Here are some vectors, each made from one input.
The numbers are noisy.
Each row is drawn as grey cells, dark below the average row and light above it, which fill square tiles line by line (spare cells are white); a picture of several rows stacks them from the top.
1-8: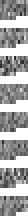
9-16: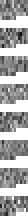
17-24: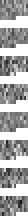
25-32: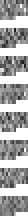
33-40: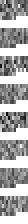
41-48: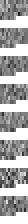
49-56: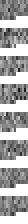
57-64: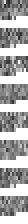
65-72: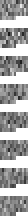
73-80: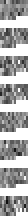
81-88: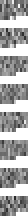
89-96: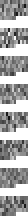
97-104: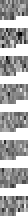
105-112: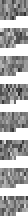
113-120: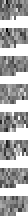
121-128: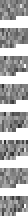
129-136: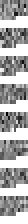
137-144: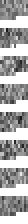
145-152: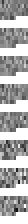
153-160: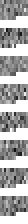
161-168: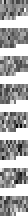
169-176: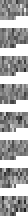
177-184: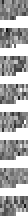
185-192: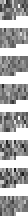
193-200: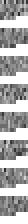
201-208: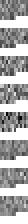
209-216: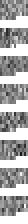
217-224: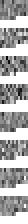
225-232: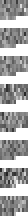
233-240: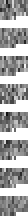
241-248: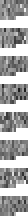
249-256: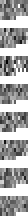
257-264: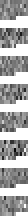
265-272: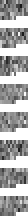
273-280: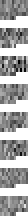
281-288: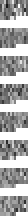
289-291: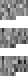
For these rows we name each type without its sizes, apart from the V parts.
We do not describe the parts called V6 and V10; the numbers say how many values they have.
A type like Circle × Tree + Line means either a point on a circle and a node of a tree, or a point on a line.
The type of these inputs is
(Bool × Bool × Bool × Bool + V10) × V6 + List(Circle).
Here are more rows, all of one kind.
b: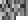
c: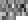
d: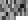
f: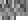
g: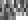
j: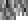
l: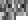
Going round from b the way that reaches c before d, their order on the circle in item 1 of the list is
b, l, c, d, g, j, f.
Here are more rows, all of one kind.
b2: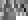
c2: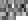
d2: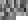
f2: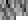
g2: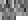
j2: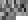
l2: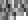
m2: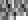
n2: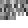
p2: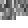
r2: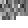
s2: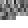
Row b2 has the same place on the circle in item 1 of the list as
c2 and n2.
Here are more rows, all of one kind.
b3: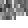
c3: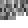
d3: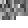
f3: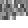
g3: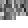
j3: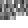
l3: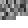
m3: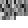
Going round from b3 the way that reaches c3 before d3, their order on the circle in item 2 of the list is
b3, c3, f3, j3, d3, l3, m3, g3.
